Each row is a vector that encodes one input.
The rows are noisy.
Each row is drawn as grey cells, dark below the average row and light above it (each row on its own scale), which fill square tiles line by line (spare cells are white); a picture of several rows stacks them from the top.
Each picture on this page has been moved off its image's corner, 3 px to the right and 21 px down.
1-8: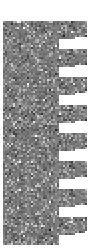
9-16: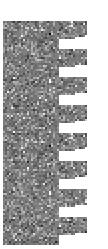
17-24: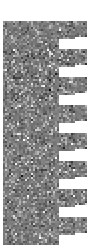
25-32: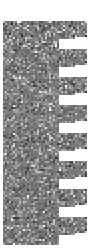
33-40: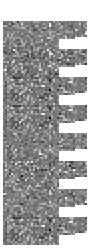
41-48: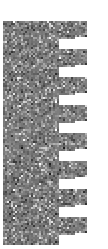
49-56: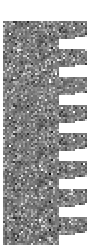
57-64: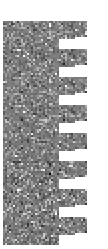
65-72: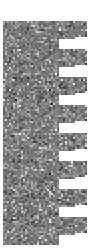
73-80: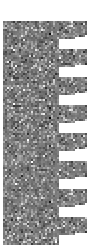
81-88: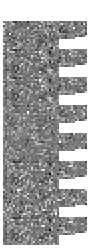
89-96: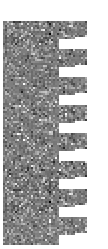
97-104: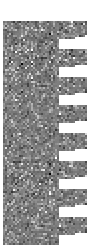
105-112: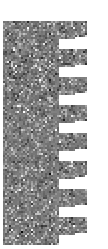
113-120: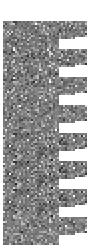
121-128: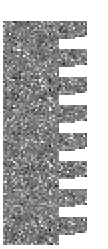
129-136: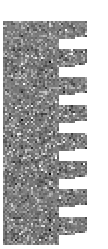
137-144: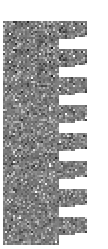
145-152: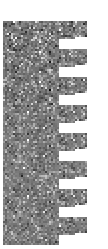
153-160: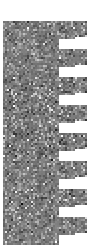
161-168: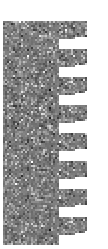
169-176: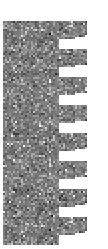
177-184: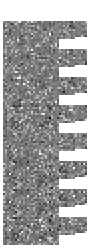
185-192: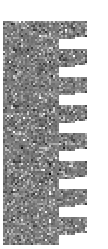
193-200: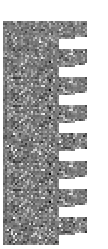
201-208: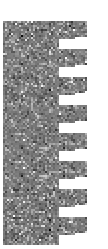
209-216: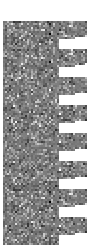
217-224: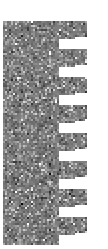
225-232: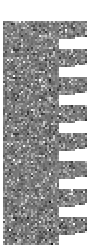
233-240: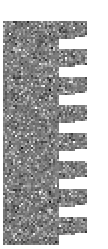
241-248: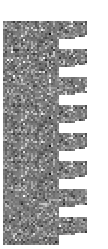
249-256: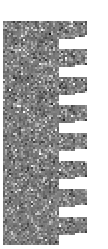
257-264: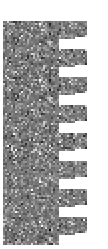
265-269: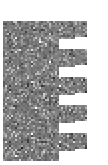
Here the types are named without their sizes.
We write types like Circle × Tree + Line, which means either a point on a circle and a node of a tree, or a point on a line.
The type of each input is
Bool × Bool × Bool + Circle.
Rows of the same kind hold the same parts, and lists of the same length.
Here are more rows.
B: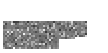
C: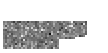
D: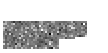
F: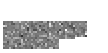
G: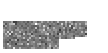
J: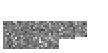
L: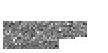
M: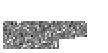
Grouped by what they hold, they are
B, C, D, G
F, J, L, M

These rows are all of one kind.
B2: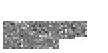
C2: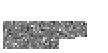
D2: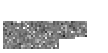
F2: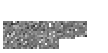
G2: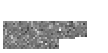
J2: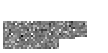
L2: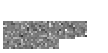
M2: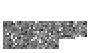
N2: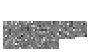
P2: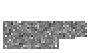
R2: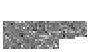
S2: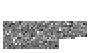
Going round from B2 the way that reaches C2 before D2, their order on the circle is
B2, L2, F2, M2, S2, G2, C2, N2, J2, P2, D2, R2.
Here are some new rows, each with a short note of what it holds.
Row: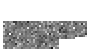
three true/false values
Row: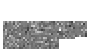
a point on a circle
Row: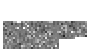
a point on a circle
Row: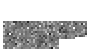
three true/false values
